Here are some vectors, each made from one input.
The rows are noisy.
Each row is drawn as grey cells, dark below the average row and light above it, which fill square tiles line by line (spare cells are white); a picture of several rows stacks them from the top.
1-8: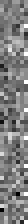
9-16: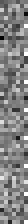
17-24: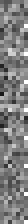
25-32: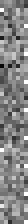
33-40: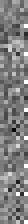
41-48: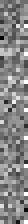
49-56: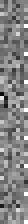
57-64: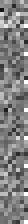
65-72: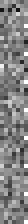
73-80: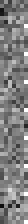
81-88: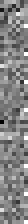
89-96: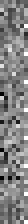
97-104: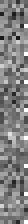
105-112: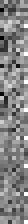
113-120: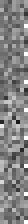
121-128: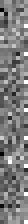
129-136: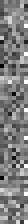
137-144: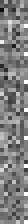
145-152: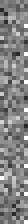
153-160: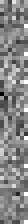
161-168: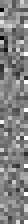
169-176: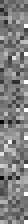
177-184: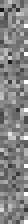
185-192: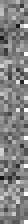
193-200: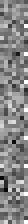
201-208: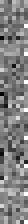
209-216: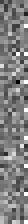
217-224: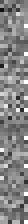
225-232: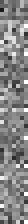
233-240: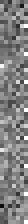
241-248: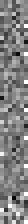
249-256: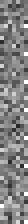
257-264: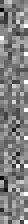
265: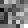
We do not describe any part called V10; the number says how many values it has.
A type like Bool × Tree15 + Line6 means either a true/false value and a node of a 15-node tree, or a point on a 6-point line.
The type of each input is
(Bool × Bool × Bool + Unit) × V10 + Circle11.
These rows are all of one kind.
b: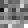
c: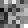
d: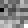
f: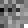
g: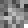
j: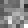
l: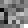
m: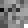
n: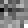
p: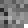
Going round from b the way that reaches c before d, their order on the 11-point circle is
b, j, g, p, l, c, m, f, n, d.
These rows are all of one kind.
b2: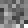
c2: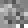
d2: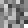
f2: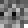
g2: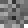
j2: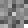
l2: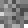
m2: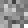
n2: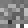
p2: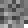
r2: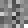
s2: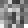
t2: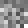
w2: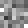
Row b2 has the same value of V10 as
c2, f2, m2 and n2.
